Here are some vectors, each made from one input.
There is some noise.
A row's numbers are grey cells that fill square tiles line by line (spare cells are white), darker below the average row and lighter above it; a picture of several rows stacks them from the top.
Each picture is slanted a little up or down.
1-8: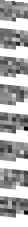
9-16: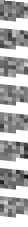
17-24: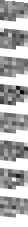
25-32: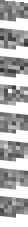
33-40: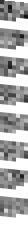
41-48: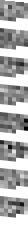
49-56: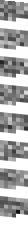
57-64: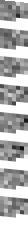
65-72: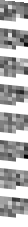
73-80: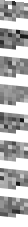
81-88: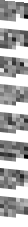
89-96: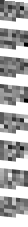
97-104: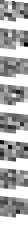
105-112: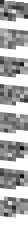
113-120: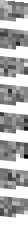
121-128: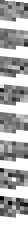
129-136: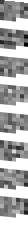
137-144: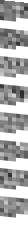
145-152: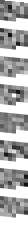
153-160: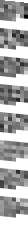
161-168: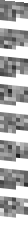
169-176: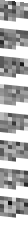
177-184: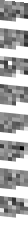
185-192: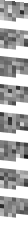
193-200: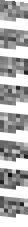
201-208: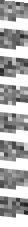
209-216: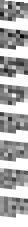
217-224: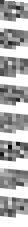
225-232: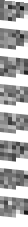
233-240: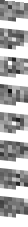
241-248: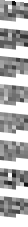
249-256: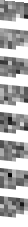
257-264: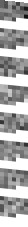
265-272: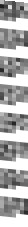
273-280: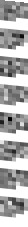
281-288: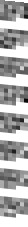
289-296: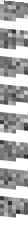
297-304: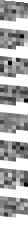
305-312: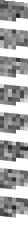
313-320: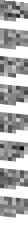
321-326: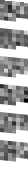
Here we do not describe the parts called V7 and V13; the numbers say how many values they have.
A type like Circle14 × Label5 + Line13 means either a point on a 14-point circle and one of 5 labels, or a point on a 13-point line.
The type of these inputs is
(Bool × Bool × Bool + (Line6 + V7) × V13) × Line6.
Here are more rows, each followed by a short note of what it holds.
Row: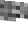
a point on a 6-point line and three true/false values
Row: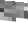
a point on a 6-point line, a value of V7 and a value of V13
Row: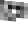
a point on a 6-point line and three true/false values
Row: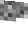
a point on a 6-point line and three true/false values
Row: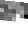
a point on each of two 6-point lines and a value of V13
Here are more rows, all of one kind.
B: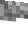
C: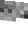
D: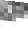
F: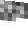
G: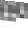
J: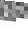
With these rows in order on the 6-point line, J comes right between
D and G.
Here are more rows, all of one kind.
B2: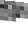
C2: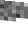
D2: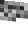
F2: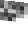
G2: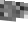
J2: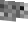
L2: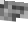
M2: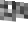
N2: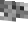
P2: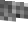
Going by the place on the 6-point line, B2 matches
C2 and P2.
